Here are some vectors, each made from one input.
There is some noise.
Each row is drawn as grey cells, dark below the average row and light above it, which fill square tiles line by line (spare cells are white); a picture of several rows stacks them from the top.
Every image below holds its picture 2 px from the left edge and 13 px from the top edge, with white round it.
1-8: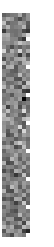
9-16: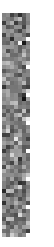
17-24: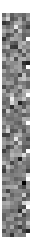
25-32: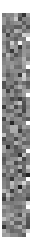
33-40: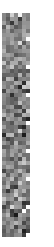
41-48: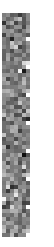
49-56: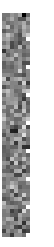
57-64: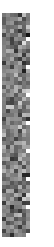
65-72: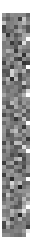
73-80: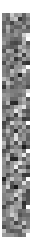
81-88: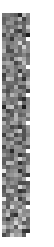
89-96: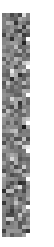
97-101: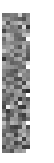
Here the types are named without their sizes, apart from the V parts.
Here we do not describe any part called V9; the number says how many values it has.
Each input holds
a value of V9, together with either a label, or a point on a line.
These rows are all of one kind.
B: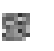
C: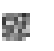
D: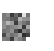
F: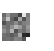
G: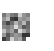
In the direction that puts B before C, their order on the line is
G, F, D, B, C.
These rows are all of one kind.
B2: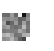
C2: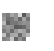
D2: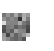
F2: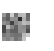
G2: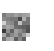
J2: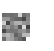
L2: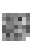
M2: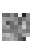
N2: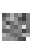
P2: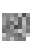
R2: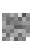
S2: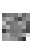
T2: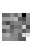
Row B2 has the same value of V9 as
C2, M2, P2 and R2.
